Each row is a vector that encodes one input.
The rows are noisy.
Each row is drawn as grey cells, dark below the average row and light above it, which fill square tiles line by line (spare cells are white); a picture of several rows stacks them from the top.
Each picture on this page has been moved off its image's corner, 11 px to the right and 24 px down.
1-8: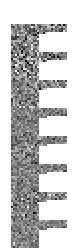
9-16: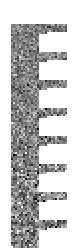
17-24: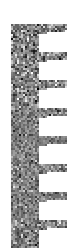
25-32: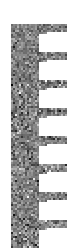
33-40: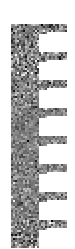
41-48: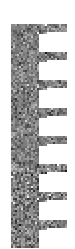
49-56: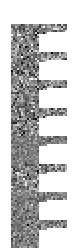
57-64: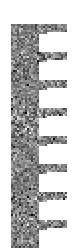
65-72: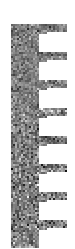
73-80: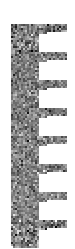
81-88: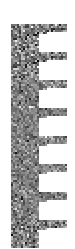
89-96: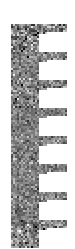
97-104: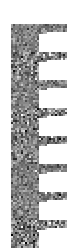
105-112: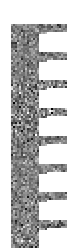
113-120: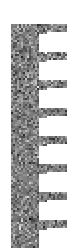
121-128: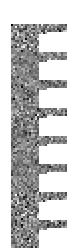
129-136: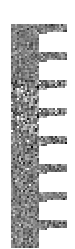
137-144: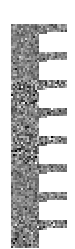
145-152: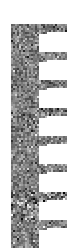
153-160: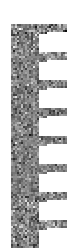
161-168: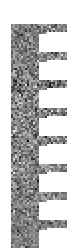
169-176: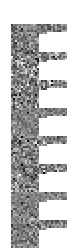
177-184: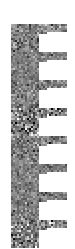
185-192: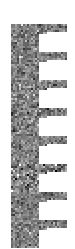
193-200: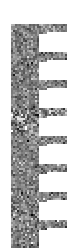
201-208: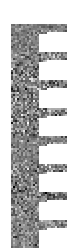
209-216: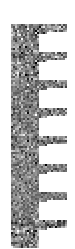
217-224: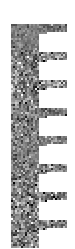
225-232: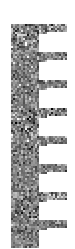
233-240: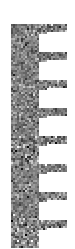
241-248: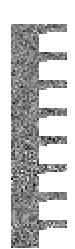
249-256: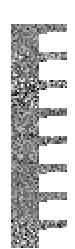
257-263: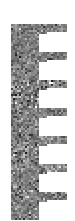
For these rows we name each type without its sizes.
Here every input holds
either a point on a circle and a point on each of two lines, or a label.
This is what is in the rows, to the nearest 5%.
About 80% of them hold a point on a circle and a point on each of two lines. The rest hold a label.
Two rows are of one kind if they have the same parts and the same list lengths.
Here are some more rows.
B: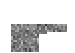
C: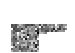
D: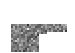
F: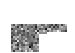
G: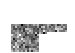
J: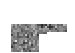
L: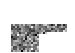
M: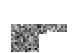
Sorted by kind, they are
B, D, F, J, M
C, G, L

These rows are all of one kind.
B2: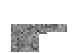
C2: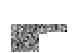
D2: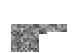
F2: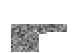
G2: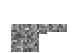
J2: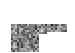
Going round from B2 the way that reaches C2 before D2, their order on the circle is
B2, J2, C2, F2, D2, G2.
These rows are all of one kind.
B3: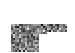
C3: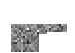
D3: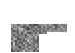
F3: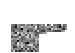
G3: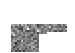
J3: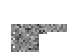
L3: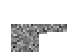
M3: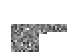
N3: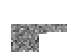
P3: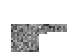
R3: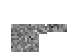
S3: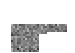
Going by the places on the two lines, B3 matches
C3, F3, G3 and M3.
